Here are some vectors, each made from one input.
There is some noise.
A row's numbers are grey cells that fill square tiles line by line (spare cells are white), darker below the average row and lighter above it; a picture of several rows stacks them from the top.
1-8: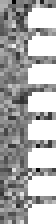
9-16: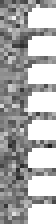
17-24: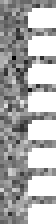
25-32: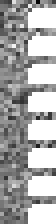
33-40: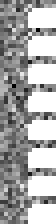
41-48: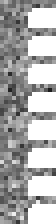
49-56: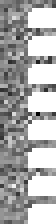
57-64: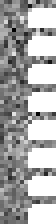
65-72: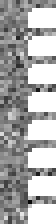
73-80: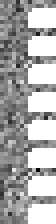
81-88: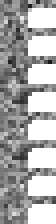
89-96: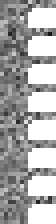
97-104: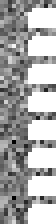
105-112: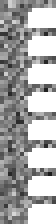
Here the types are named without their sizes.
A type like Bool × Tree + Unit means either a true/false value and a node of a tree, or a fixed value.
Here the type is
Tree.
